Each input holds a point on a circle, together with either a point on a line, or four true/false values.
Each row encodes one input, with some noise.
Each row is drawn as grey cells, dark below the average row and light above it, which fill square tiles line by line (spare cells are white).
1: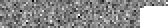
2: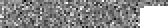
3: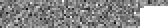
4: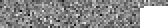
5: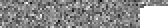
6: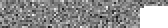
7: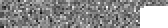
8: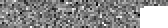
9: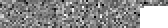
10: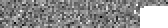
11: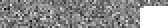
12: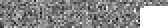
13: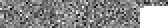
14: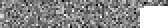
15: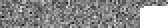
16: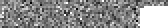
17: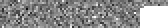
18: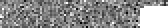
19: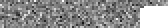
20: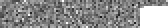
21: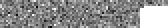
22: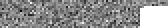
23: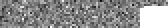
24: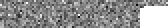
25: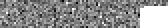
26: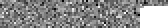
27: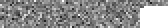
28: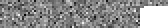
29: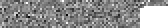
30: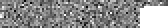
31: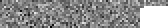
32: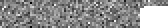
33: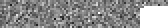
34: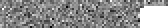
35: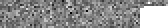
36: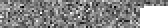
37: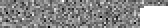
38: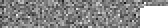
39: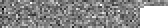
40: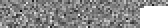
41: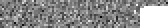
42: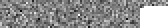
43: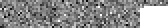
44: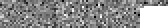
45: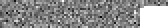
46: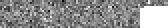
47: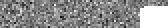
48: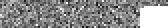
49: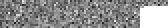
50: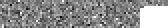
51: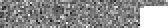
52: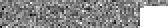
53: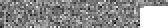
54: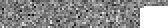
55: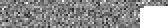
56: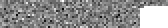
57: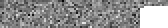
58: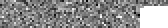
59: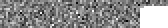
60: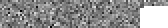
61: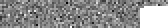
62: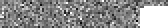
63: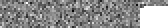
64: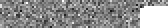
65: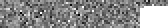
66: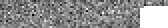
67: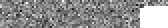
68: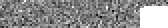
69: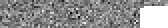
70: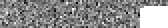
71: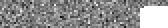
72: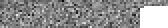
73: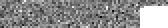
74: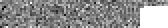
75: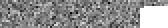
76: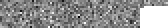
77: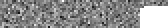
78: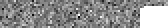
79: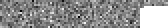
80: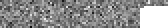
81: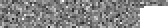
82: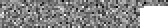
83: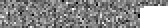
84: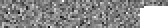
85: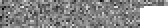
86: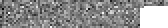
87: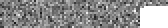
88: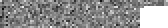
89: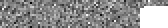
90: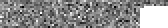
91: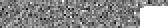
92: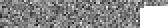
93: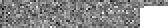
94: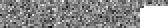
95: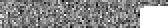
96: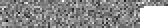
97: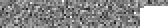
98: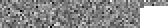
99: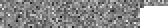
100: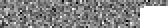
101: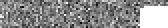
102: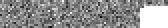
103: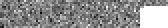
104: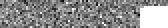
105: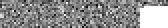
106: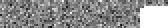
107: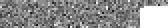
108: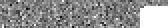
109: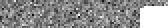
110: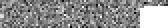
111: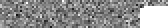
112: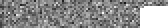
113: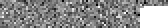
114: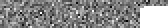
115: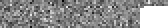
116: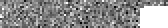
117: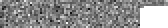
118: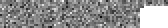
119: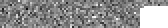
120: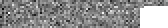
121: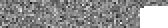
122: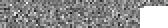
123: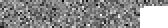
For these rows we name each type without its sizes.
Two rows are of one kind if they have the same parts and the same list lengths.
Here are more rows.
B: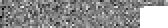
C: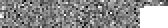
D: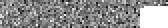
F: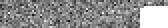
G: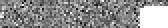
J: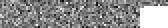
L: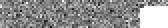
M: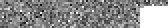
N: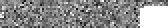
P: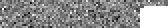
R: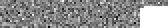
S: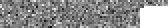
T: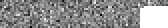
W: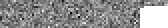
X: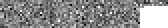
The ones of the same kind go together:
B, F, L, P, R, S, T, W
C, D, G, J, M, N, X

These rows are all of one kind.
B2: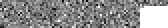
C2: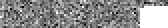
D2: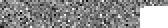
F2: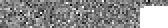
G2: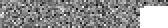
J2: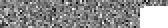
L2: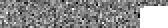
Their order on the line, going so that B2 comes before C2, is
L2, J2, F2, D2, G2, B2, C2.
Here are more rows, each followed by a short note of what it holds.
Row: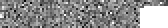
a point on a circle and a point on a line
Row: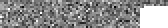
a point on a circle and a point on a line
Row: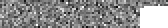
a point on a circle and a point on a line
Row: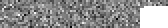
a point on a circle and four true/false values
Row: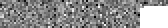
a point on a circle and a point on a line
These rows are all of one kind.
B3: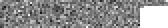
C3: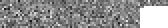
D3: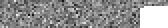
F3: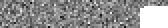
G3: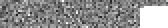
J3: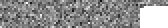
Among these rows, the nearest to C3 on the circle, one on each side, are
D3 and J3.
